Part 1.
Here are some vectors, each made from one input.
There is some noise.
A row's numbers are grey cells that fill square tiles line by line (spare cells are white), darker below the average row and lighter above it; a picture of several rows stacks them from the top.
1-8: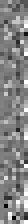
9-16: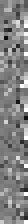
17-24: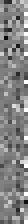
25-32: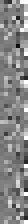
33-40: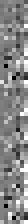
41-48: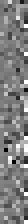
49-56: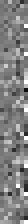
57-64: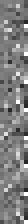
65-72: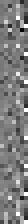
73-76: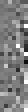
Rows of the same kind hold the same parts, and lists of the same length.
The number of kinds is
2.
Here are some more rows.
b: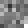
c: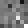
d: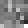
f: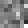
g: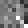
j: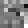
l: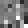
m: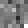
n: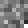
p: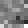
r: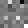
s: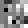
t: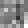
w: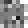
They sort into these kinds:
b, c, d, f, g, j, l, m, n, p, r, t
s, w

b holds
a point on a 5-point line and four true/false values.
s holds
a point on a 5-point line.
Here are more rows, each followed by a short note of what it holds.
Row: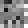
a point on a 5-point line
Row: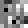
a point on a 5-point line
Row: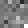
a point on a 5-point line and four true/false values
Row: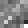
a point on a 5-point line and four true/false values
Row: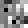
a point on a 5-point line
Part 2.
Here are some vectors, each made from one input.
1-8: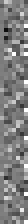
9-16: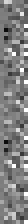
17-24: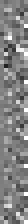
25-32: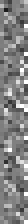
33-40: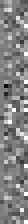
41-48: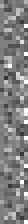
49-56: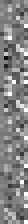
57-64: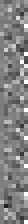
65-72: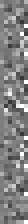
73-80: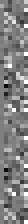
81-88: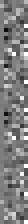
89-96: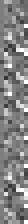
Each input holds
a list of up to two points on a 6-point line.
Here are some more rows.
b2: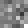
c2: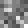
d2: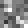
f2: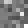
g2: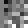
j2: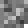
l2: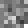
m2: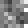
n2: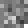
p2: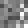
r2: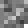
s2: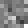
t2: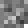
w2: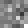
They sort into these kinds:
b2, c2, d2, w2
f2, j2, l2, m2, n2, p2, r2, s2, t2
g2

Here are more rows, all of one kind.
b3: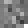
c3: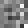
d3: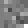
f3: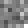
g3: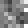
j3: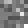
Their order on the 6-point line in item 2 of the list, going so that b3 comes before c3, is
g3, f3, d3, b3, c3, j3.
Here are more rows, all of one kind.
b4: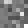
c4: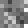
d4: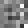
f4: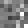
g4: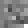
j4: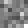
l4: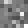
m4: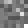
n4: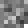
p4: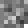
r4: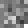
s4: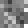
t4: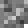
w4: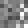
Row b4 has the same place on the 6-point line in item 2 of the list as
d4, f4, n4 and p4.
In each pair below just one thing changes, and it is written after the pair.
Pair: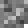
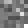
the place on the 6-point line in item 1 of the list
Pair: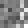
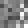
the place on the 6-point line in item 2 of the list
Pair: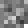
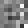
the place on the 6-point line in item 1 of the list
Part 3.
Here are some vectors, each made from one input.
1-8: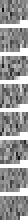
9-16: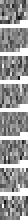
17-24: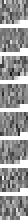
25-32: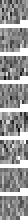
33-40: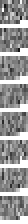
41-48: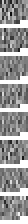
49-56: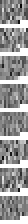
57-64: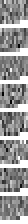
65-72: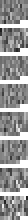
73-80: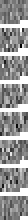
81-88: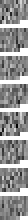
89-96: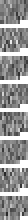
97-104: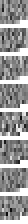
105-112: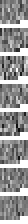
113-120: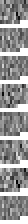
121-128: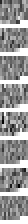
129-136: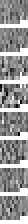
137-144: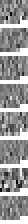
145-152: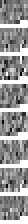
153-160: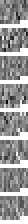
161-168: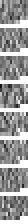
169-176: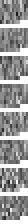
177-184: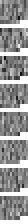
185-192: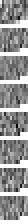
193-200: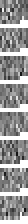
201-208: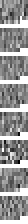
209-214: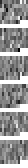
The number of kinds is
2.
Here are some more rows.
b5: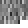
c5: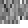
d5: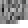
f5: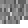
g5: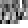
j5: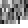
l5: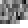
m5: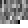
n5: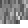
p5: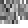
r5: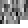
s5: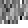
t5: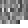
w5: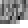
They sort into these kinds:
b5, d5, f5, j5, l5, m5, n5, t5, w5
c5, g5, p5, r5, s5

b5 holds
a node of a 10-node tree and a true/false value.
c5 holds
a true/false value.
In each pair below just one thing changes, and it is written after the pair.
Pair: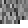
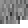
the node of the tree
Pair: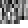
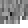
the node of the tree
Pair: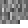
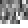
the node of the tree
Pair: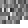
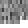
the true/false value
